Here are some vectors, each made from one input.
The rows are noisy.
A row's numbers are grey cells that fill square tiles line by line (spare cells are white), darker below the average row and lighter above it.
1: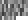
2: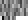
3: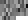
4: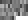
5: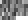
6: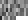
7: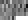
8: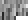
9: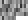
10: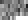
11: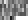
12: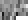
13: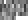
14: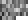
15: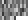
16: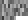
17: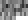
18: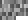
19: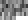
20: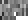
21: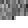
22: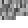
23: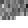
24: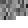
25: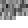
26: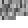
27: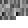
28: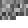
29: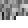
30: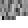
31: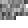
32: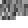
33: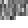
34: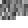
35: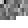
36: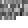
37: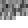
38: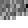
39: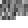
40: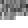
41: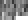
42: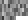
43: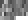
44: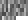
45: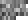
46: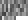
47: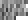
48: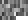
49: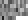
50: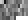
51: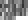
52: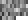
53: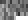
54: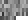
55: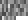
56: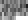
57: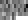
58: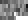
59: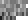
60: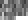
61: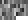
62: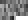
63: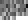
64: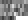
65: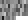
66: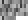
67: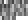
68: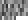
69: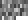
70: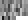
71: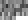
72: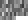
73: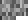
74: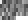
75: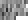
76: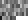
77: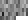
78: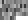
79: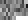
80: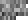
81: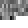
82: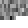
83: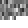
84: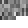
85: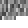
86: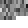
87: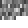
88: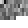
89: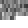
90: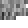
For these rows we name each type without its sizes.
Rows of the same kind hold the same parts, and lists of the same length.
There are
4 kinds of row.
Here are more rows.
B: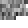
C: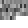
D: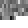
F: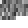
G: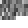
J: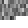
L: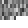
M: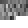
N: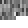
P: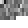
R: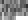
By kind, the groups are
B, D, J
C, R
F, G, P
L, M, N

